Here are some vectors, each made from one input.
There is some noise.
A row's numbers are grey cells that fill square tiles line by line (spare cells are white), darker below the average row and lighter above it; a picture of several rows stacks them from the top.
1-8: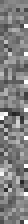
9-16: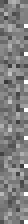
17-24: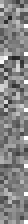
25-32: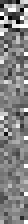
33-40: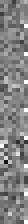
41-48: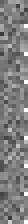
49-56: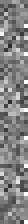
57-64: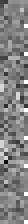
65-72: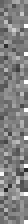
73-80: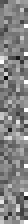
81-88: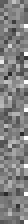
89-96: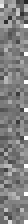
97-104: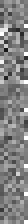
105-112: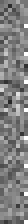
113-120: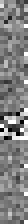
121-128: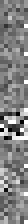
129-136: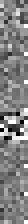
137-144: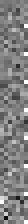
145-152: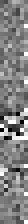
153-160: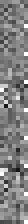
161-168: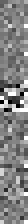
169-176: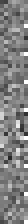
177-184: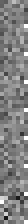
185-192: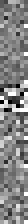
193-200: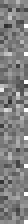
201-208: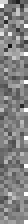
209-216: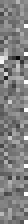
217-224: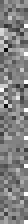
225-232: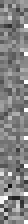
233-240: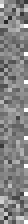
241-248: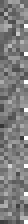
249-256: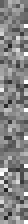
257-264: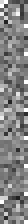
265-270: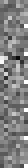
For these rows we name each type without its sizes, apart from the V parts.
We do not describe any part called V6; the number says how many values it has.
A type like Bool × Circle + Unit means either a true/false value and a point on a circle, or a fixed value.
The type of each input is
List(Line × (Line + V6)).
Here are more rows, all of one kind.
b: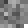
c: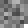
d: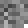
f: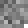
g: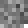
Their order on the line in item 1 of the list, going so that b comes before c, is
d, f, b, c, g.
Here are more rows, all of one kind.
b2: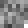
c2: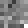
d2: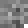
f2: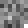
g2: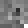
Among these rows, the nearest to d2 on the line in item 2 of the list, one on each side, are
f2 and g2.
